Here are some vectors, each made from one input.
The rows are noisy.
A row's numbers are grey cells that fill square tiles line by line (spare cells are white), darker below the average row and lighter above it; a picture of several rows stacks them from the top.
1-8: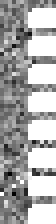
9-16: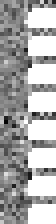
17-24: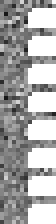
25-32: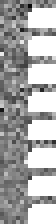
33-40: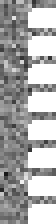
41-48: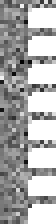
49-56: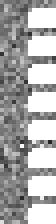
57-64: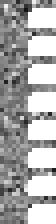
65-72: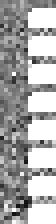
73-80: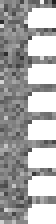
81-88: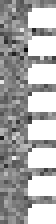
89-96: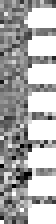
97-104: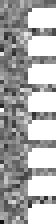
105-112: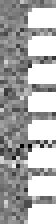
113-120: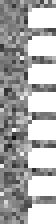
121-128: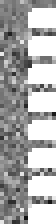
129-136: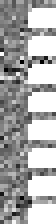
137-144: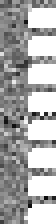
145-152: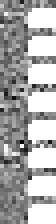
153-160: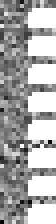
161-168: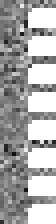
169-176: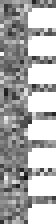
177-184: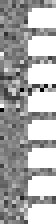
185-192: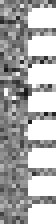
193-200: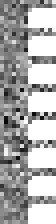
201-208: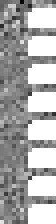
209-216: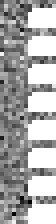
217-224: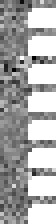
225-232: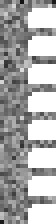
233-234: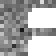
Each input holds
a node of a 10-node tree, together with either a point on a 9-point line, or a node of each of two 10-node trees.
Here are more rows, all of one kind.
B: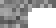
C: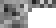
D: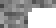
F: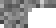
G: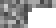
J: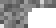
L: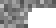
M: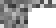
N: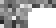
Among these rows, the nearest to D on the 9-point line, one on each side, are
B and M.
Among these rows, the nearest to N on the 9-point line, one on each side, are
G and M.
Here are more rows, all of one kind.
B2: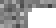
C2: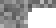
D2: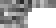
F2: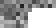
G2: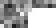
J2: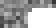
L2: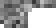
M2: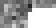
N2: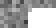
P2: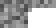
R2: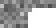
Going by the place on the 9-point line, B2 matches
D2 and J2.
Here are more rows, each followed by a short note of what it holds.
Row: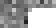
a point on a 9-point line and a node of a 10-node tree
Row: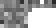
a point on a 9-point line and a node of a 10-node tree
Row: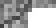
a point on a 9-point line and a node of a 10-node tree
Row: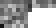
a node of each of three 10-node trees
